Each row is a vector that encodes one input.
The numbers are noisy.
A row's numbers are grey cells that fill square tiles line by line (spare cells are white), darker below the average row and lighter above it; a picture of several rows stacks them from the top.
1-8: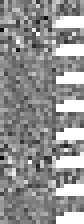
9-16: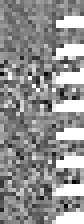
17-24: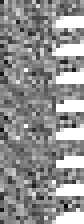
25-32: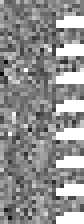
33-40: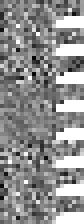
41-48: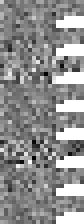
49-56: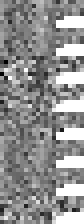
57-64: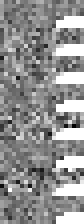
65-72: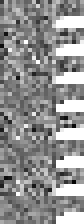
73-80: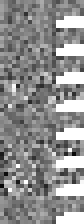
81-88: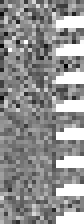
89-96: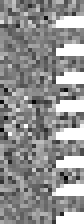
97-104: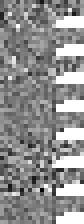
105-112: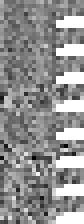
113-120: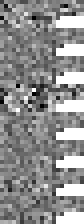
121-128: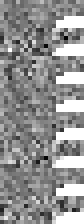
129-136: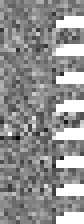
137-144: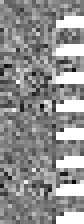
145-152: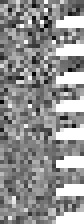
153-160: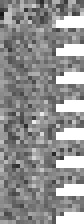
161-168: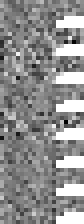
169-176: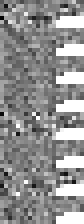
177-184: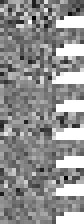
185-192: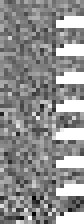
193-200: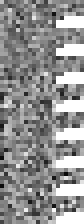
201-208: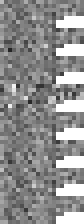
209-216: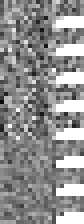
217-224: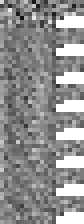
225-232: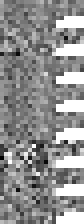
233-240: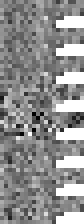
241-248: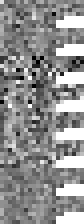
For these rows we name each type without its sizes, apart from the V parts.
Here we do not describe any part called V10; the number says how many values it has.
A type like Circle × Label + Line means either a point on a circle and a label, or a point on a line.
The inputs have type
Bool × V10 + Circle + Unit.
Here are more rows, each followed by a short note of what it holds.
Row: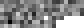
a true/false value and a value of V10
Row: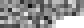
a point on a circle
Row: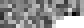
a point on a circle
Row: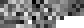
a fixed value
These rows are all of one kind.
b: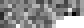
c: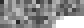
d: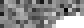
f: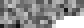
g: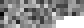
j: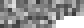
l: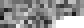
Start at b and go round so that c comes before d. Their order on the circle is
b, g, c, d, f, j, l.
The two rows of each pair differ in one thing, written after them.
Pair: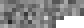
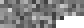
the true/false value
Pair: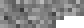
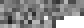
the value of V10
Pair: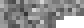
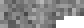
the true/false value
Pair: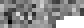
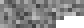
the value of V10
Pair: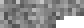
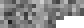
the value of V10
